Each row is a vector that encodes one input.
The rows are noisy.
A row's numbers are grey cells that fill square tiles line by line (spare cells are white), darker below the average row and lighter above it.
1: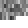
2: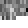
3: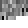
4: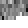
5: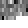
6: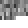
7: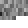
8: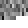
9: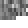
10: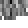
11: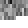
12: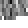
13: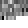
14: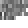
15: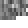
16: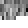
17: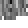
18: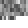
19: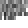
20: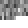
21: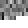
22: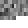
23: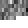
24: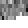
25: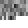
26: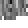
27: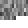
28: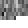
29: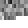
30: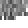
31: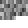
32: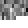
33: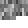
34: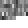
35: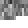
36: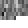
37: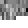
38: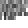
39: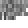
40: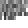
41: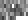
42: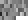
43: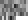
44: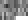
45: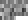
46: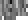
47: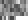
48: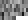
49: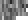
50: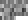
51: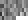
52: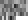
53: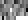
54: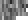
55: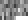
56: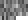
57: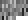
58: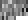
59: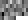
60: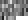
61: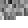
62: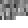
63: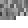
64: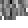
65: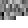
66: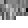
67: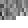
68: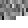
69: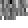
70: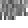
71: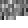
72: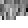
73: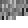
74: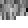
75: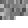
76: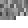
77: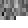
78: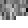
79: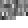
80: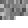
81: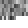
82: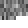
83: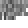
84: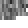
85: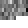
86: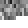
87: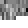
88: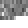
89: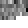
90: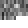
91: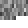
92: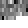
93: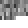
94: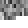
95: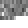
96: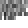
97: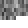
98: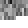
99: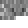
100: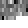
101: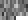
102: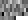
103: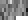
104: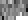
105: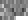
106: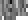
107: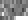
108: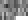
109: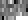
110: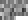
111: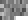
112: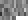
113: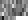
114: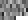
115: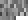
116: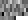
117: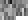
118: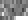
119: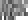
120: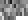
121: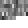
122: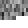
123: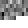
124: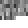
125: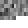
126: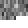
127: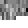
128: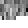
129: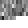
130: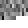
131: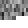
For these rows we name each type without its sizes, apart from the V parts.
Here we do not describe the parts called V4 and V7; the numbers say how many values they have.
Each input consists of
a label, together with either a true/false value and a value of V4, or a value of V7.
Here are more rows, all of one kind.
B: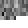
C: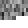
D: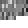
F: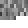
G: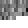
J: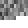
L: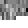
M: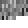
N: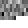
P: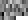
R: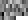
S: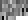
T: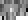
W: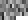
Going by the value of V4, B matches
D, F and N.
